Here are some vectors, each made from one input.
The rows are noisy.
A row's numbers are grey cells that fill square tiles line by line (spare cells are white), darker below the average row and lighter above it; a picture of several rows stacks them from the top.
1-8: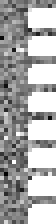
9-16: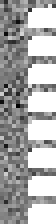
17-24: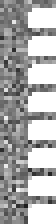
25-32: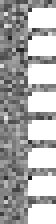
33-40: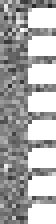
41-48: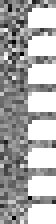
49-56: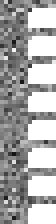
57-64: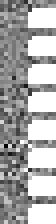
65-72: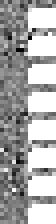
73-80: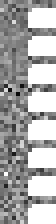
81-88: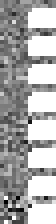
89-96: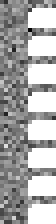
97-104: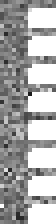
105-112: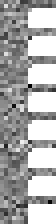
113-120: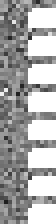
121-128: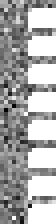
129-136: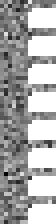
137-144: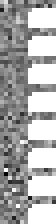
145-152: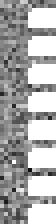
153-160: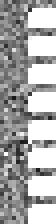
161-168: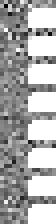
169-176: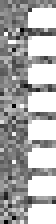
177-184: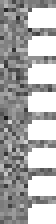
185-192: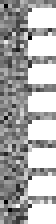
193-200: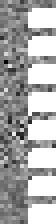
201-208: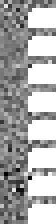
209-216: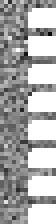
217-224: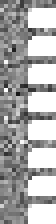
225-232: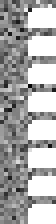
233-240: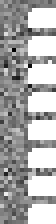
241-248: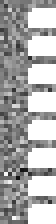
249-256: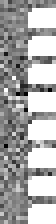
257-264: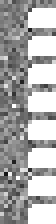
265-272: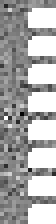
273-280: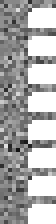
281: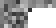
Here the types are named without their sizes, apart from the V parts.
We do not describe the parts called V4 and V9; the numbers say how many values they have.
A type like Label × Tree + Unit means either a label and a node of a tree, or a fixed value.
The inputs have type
Line + List(Circle) + V4 × V9.
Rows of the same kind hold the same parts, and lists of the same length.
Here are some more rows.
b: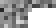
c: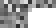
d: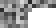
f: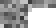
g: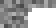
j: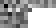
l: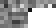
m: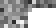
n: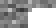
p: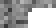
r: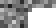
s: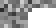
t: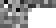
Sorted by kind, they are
b, d, l, m, s, t
c, r
f, g
j, n
p

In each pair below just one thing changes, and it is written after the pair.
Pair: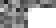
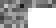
the place on the circle in item 2 of the list
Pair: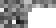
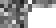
the place on the circle in item 1 of the list
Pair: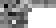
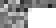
the place on the circle in item 1 of the list
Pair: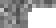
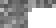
the place on the circle in item 1 of the list
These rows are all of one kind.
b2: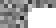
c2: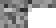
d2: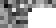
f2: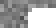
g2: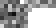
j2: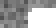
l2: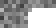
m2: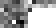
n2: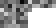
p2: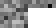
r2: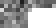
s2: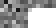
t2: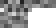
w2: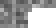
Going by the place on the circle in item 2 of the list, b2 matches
l2, r2 and t2.
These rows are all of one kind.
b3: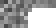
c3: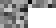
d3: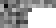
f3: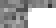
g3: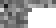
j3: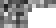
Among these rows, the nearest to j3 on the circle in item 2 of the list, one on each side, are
c3 and f3.
